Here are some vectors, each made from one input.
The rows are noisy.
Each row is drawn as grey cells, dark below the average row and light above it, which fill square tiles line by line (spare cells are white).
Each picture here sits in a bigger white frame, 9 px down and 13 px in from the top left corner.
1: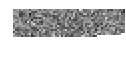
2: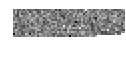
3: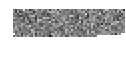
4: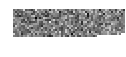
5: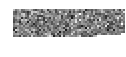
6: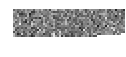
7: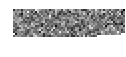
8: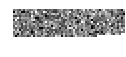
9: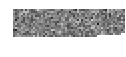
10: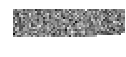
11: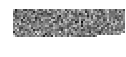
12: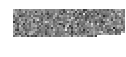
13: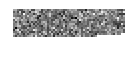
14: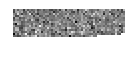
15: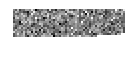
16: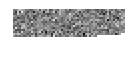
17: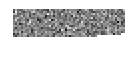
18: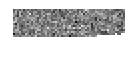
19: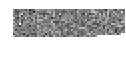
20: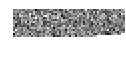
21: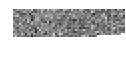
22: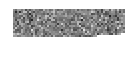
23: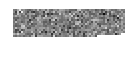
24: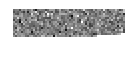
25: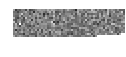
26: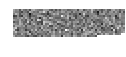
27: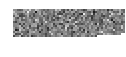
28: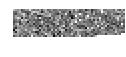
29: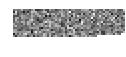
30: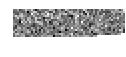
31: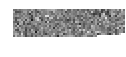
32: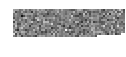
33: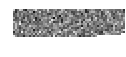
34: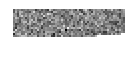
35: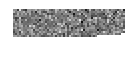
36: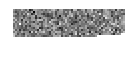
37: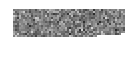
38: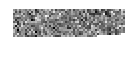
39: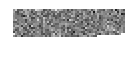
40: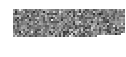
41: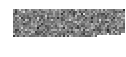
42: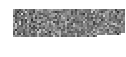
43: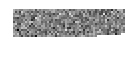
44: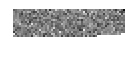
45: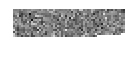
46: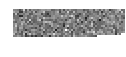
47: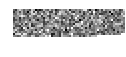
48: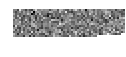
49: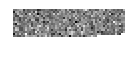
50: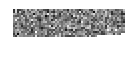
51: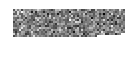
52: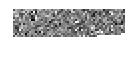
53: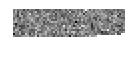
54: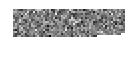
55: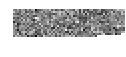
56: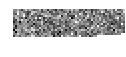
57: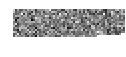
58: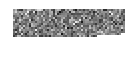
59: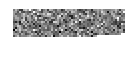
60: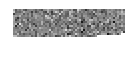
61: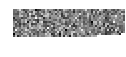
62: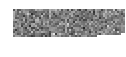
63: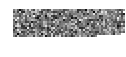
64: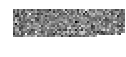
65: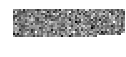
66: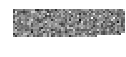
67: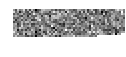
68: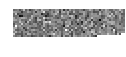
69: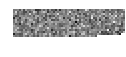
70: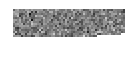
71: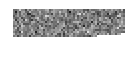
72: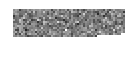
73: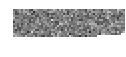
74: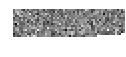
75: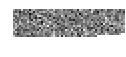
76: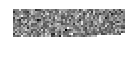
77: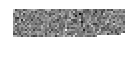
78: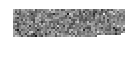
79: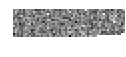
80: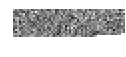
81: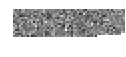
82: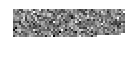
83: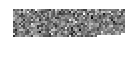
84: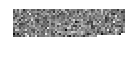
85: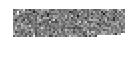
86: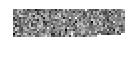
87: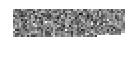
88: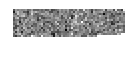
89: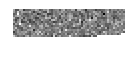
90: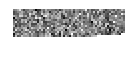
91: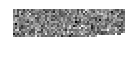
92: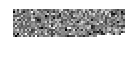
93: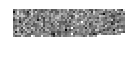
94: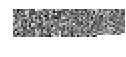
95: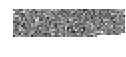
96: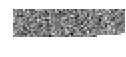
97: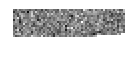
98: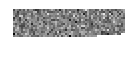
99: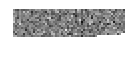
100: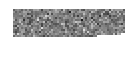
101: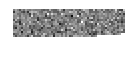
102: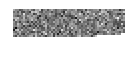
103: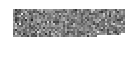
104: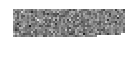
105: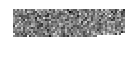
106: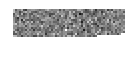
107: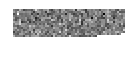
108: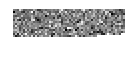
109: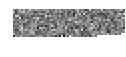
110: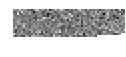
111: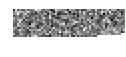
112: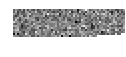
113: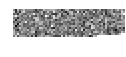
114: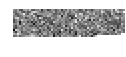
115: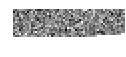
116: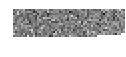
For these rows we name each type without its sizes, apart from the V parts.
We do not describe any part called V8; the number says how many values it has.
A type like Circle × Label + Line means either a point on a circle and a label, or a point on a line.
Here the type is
Line × (Line + V8).
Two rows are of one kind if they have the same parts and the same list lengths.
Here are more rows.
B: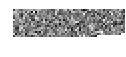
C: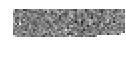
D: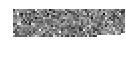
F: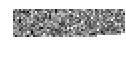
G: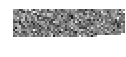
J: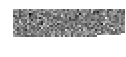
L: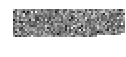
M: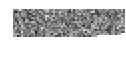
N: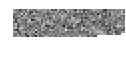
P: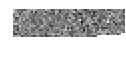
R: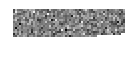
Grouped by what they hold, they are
B, C, D, J, M, N, P
F, G, L, R

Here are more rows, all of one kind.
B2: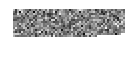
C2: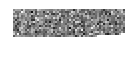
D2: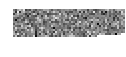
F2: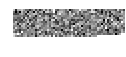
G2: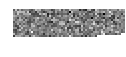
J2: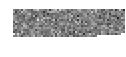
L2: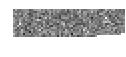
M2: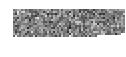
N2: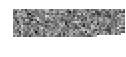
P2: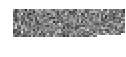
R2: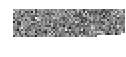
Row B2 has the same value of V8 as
C2, F2, J2 and R2.
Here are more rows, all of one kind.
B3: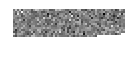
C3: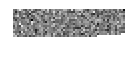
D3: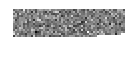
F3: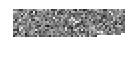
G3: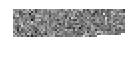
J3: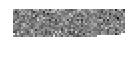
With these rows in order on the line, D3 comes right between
G3 and J3.
